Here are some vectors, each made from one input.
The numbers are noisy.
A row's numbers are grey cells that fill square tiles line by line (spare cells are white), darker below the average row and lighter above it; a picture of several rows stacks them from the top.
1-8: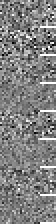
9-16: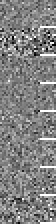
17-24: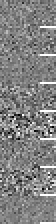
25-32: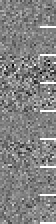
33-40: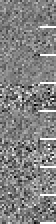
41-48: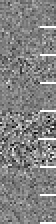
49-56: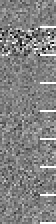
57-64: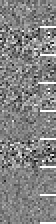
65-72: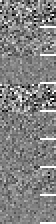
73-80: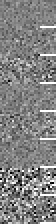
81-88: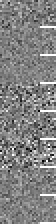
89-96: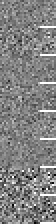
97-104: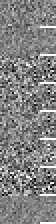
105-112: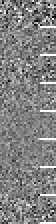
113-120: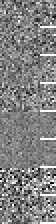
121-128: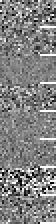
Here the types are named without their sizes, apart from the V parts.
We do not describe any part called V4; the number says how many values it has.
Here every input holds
a list of items, each a point on a circle and a value of V4.
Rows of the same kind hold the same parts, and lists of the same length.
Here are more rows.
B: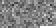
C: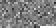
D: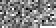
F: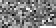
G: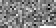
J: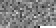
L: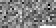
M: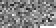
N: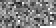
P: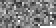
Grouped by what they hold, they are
B, L, M
C, J
D, F, G
N, P

